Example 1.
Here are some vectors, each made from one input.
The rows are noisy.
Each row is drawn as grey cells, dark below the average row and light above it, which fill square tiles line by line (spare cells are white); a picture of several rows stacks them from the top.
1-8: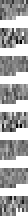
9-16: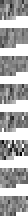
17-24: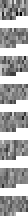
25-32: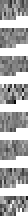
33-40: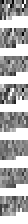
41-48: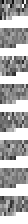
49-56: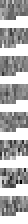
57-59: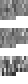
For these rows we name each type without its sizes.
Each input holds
three true/false values.
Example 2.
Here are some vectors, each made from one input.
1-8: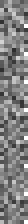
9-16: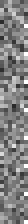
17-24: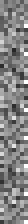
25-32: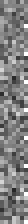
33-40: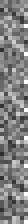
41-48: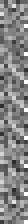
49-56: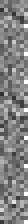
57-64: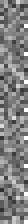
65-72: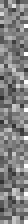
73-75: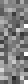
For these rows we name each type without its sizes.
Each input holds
three true/false values.
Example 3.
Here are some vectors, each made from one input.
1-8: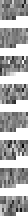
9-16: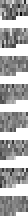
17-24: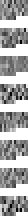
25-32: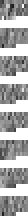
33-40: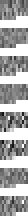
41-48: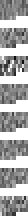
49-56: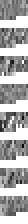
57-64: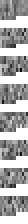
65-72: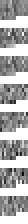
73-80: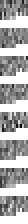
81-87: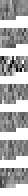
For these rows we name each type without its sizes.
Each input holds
three true/false values.
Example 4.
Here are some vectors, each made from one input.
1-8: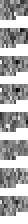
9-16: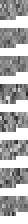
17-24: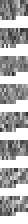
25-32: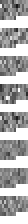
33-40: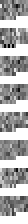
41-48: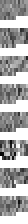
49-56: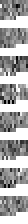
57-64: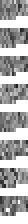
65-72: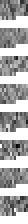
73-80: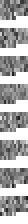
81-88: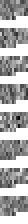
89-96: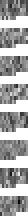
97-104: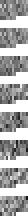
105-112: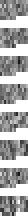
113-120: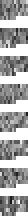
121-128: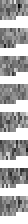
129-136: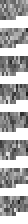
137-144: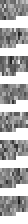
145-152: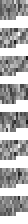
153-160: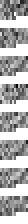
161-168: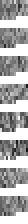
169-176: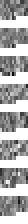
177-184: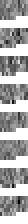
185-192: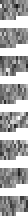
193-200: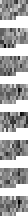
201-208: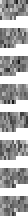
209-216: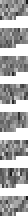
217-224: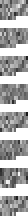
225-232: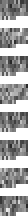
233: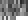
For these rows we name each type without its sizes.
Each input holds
a node of a tree.
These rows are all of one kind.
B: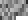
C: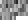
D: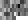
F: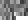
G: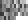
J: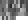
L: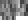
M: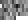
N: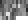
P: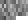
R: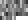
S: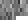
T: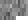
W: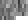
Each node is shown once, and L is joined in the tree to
F and J.
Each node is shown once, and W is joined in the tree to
G and T.
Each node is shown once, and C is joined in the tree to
B.
